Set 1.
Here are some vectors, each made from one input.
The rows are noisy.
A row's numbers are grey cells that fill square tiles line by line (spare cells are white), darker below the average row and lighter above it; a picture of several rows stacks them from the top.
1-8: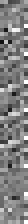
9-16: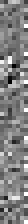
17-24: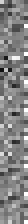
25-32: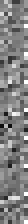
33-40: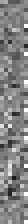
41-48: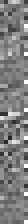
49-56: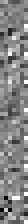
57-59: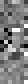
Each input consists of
a point on an 11-point line.
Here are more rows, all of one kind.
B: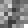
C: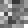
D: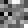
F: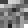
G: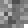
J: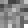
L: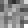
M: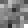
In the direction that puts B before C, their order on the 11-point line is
D, F, M, B, G, C, J, L.
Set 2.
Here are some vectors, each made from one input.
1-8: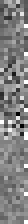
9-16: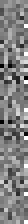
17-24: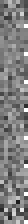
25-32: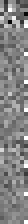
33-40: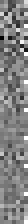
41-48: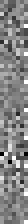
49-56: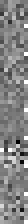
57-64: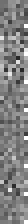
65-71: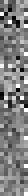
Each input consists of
a point on each of two 6-point lines.
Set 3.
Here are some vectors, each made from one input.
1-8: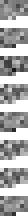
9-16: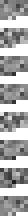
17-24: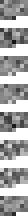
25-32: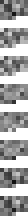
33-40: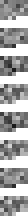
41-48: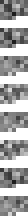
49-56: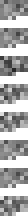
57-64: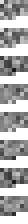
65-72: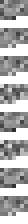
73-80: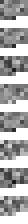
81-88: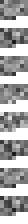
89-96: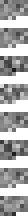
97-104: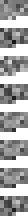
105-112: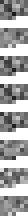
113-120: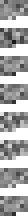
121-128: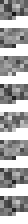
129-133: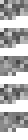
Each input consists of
a point on a 4-point line.
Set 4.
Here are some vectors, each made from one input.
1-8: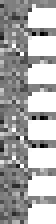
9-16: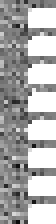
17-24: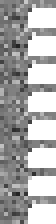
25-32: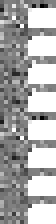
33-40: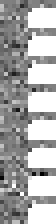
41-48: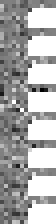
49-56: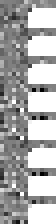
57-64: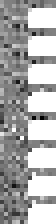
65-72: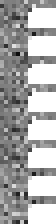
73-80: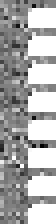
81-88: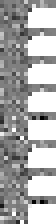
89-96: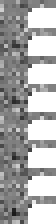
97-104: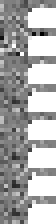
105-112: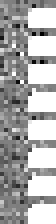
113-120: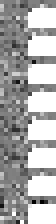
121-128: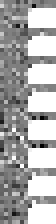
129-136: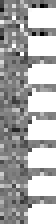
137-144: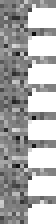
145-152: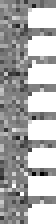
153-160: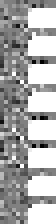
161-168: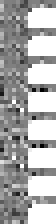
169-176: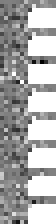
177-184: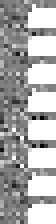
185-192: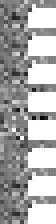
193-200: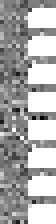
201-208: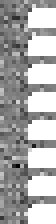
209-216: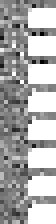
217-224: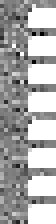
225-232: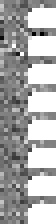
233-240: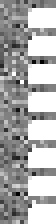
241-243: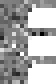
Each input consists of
a point on a 4-point line.
